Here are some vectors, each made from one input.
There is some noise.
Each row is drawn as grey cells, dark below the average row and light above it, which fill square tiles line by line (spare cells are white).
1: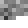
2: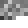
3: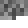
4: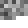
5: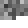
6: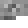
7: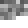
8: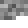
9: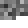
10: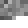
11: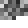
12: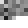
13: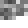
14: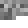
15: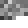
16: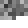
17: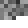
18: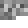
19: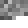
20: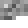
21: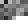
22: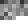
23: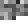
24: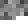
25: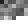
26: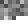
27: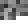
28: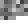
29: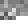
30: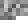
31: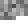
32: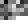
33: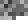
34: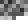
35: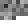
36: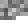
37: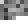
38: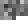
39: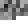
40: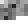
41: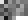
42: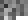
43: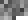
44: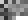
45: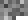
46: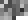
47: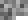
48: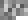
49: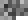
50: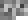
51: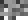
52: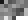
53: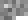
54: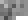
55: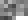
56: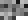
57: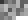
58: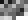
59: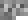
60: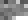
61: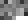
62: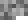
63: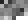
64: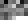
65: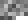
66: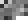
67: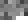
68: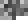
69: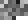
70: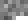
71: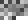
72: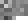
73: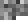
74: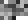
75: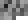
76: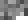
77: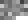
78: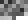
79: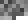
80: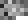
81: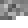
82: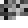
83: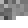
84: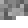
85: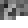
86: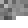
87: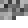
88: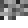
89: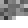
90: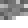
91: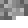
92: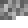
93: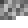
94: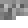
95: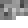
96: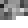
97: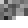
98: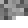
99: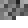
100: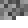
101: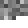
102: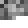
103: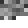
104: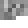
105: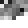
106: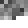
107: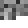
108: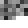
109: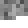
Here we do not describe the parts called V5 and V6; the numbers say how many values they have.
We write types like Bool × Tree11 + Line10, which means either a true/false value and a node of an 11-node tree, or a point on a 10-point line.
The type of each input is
Bool × (Line4 + V6) + V5.
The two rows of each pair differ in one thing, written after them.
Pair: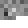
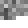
the true/false value
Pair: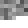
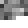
the value of V6
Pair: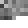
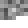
the true/false value
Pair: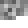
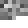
the value of V6
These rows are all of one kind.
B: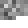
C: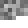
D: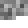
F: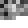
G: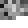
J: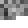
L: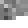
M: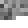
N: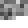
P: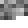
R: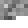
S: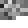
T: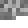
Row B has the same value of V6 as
F, G, J and S.
